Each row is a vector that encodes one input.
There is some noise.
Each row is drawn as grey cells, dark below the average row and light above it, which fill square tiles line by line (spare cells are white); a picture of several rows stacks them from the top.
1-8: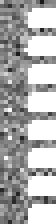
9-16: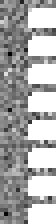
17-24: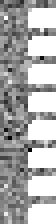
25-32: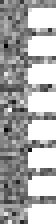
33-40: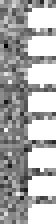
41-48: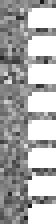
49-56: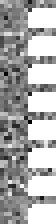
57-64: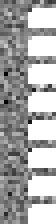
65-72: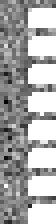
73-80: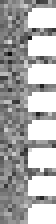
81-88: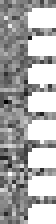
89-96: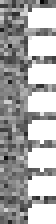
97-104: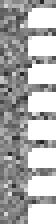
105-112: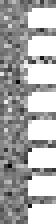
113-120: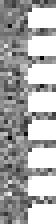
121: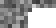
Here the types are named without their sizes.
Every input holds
four true/false values, together with either a point on a line, or a node of a tree.
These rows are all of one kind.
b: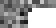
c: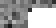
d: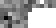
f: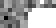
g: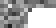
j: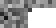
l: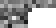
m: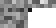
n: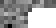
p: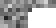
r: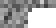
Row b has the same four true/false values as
g and r.
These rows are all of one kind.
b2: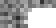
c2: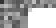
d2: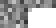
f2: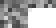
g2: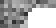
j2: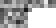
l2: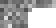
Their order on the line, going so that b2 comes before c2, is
g2, b2, j2, d2, f2, c2, l2.
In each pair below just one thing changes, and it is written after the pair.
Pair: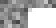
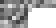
the place on the line
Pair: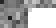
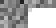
the place on the line
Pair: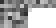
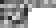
the place on the line
